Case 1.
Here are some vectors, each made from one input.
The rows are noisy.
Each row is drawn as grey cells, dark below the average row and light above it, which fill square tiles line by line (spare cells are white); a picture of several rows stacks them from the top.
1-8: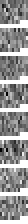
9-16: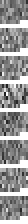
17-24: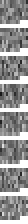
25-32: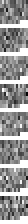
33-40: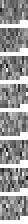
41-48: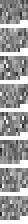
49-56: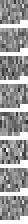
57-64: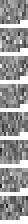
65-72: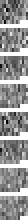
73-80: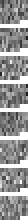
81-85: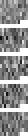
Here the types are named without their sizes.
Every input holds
either a node of a tree, or three true/false values.
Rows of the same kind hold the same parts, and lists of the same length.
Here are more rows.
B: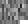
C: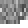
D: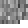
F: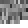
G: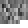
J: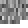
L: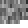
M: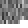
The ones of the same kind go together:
B, F, G, L, M
C, D, J

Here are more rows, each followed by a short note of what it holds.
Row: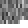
three true/false values
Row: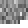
a node of a tree
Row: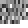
a node of a tree
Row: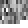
a node of a tree
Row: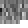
three true/false values
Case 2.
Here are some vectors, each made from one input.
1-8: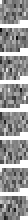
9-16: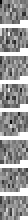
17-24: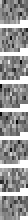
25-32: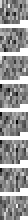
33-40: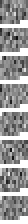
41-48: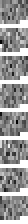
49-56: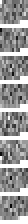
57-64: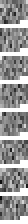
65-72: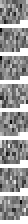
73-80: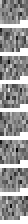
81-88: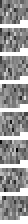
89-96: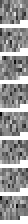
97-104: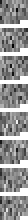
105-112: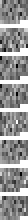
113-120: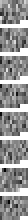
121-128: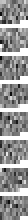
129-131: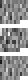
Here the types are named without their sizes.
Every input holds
either a point on a line, or a node of a tree.
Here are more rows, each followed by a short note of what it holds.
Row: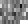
a node of a tree
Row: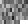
a node of a tree
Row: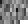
a point on a line
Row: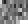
a node of a tree
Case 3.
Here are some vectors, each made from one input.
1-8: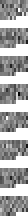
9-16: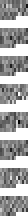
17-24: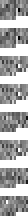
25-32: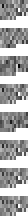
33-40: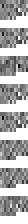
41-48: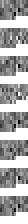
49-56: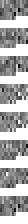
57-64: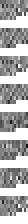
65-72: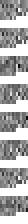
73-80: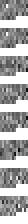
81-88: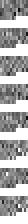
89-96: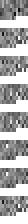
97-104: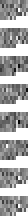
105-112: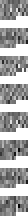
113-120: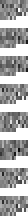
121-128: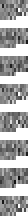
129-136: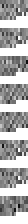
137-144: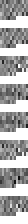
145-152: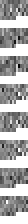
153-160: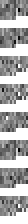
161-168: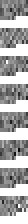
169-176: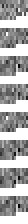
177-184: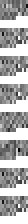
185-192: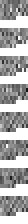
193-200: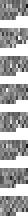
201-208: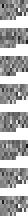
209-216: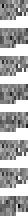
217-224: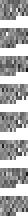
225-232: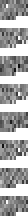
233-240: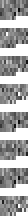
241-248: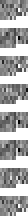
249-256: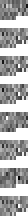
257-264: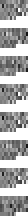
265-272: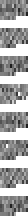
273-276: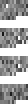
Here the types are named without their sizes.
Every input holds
either a point on a line, or three true/false values.
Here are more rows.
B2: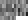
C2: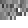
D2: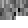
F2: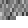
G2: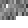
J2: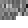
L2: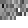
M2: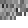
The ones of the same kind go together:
B2, D2, F2, G2, J2
C2, L2, M2

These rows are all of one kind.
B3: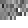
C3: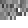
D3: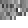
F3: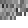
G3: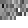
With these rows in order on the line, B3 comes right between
C3 and G3.
